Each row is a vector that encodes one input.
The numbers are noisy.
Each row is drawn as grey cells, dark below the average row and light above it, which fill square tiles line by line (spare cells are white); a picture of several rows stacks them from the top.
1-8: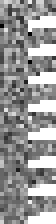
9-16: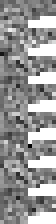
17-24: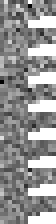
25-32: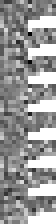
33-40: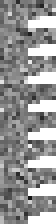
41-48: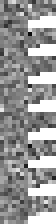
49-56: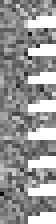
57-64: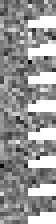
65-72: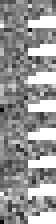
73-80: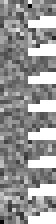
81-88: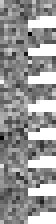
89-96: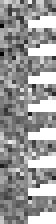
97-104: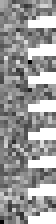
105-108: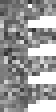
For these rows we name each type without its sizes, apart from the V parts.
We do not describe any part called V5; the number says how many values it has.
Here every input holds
a point on a circle and a true/false value, together with a list of values of V5.
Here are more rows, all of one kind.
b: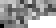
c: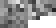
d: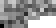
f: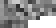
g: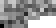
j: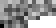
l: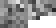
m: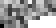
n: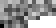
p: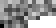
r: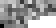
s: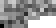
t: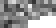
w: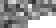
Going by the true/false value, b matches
c, l, m and r.
